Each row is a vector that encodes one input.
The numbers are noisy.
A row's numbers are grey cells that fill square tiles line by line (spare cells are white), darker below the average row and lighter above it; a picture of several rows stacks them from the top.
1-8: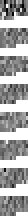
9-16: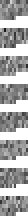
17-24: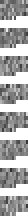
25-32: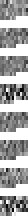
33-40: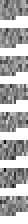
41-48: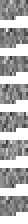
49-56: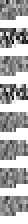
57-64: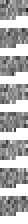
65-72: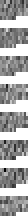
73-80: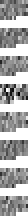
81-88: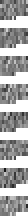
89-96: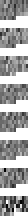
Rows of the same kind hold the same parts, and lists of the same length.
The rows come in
2 kinds.
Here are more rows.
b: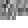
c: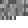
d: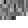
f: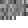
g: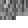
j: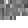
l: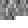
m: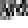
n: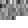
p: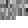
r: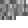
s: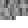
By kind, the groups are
b, l, n, p, s
c, d, f, g, j, m, r

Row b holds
a node of a 7-node tree and a true/false value.
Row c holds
a point on a 6-point line and a true/false value.
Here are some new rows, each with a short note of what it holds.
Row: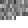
a point on a 6-point line and a true/false value
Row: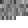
a point on a 6-point line and a true/false value
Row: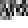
a point on a 6-point line and a true/false value
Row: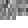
a node of a 7-node tree and a true/false value
